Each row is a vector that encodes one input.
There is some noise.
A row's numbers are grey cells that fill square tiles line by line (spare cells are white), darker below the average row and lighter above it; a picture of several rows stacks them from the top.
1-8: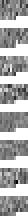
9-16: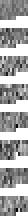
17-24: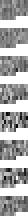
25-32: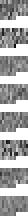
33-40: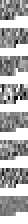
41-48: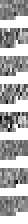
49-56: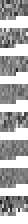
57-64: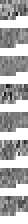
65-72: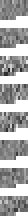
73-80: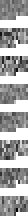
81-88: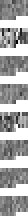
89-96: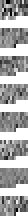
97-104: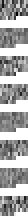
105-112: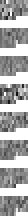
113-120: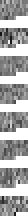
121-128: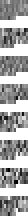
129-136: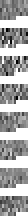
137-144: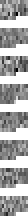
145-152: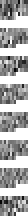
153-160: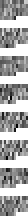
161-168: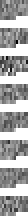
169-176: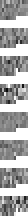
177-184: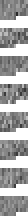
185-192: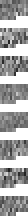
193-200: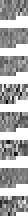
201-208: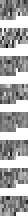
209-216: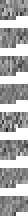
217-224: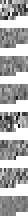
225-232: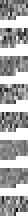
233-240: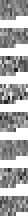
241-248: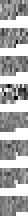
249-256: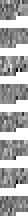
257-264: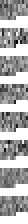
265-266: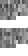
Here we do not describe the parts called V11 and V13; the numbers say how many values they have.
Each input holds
a true/false value, together with either a point on a 7-point line and a value of V13, or a value of V11.
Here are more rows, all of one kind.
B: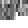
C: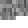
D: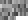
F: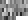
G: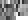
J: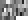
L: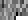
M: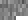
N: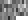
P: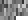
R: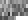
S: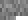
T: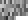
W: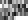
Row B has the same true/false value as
N, R, S and W.
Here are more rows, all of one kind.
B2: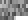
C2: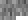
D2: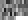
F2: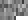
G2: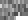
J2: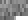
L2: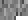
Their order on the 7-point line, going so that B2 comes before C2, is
L2, G2, D2, B2, J2, F2, C2.
